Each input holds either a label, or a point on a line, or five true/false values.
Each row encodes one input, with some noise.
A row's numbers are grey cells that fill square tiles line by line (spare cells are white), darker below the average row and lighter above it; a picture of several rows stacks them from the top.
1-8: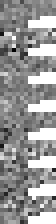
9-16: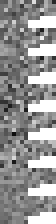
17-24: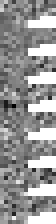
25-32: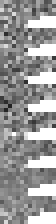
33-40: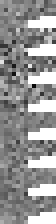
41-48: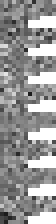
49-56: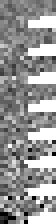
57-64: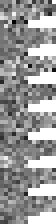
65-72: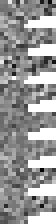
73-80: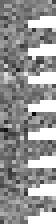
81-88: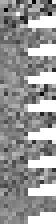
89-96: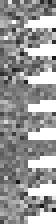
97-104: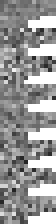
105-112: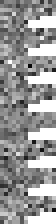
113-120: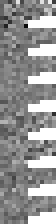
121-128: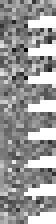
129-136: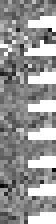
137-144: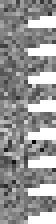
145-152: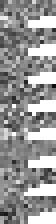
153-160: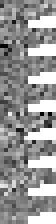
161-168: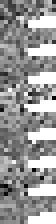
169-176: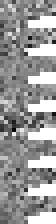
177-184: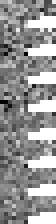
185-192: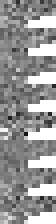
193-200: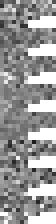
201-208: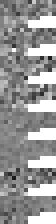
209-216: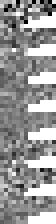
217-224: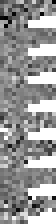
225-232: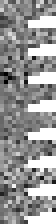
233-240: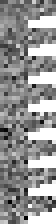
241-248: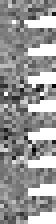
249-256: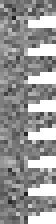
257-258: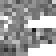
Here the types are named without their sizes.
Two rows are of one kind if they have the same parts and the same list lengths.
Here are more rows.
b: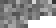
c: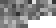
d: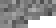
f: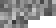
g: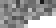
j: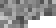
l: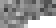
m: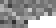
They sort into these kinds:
b, c, d, f, j, l
g
m

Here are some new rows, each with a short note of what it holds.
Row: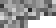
five true/false values
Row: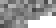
a label
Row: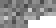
a label
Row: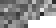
a label
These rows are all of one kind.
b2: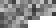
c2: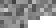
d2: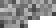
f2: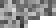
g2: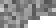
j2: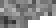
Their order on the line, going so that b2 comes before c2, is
g2, b2, d2, j2, f2, c2.
